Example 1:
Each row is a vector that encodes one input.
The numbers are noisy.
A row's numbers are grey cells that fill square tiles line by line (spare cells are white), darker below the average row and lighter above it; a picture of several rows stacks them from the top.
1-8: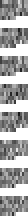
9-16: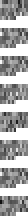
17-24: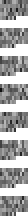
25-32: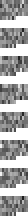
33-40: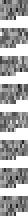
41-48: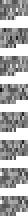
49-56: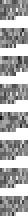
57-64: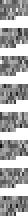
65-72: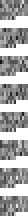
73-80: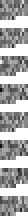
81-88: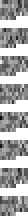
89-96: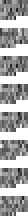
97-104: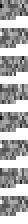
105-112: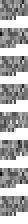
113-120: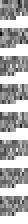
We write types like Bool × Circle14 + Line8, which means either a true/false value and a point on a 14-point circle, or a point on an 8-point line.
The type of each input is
Bool × Bool × Bool.
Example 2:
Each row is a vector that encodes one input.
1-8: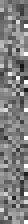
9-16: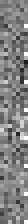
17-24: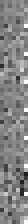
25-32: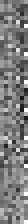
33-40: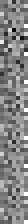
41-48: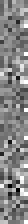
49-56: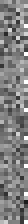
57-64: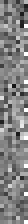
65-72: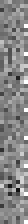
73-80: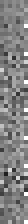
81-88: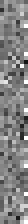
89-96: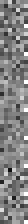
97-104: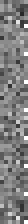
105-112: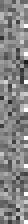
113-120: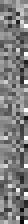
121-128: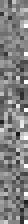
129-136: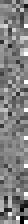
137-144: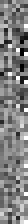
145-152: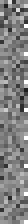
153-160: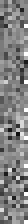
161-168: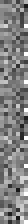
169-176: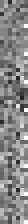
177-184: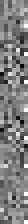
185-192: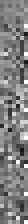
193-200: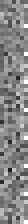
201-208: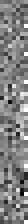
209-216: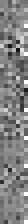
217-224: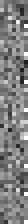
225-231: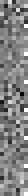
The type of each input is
Line8.
